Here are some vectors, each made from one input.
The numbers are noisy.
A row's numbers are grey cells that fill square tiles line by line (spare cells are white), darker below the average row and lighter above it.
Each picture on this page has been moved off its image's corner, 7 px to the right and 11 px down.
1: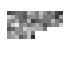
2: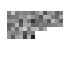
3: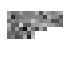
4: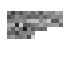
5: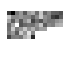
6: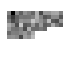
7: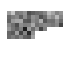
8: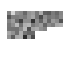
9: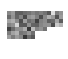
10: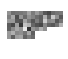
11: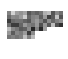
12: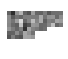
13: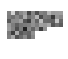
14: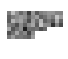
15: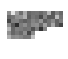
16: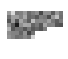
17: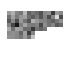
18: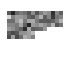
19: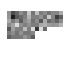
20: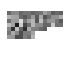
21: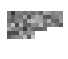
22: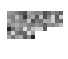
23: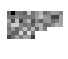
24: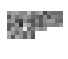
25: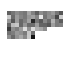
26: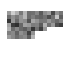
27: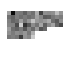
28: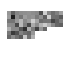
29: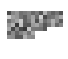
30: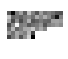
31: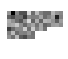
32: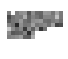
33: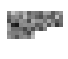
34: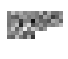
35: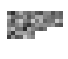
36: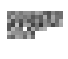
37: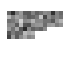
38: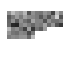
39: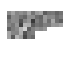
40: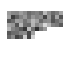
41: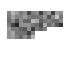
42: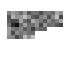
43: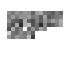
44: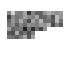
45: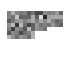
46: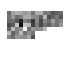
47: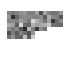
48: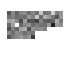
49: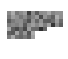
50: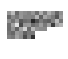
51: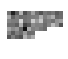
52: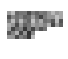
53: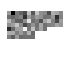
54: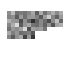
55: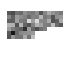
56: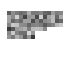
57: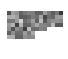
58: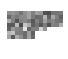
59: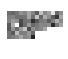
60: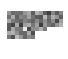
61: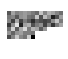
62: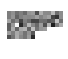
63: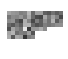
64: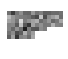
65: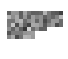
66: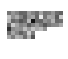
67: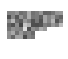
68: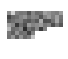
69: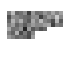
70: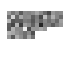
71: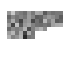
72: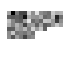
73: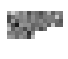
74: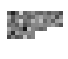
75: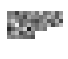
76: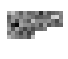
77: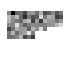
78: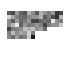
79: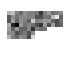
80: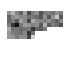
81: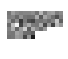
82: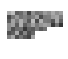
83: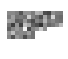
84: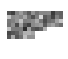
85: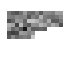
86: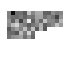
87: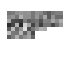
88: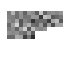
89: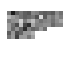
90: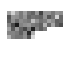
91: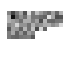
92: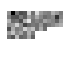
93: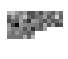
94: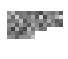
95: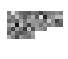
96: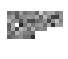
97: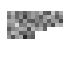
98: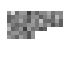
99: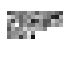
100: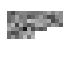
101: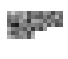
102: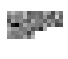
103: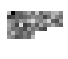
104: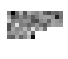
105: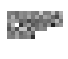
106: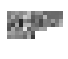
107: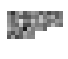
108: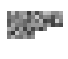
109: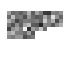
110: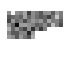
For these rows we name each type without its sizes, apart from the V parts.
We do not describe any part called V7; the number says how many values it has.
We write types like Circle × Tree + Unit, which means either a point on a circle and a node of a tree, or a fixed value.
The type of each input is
Bool × (Line + V7).
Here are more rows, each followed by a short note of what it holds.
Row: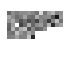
a point on a line and a true/false value
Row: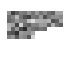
a true/false value and a value of V7
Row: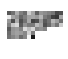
a true/false value and a value of V7
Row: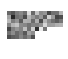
a true/false value and a value of V7
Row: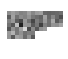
a point on a line and a true/false value
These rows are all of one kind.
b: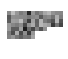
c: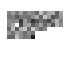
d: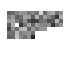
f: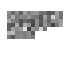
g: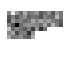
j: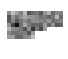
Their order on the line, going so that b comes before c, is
d, b, c, g, j, f.
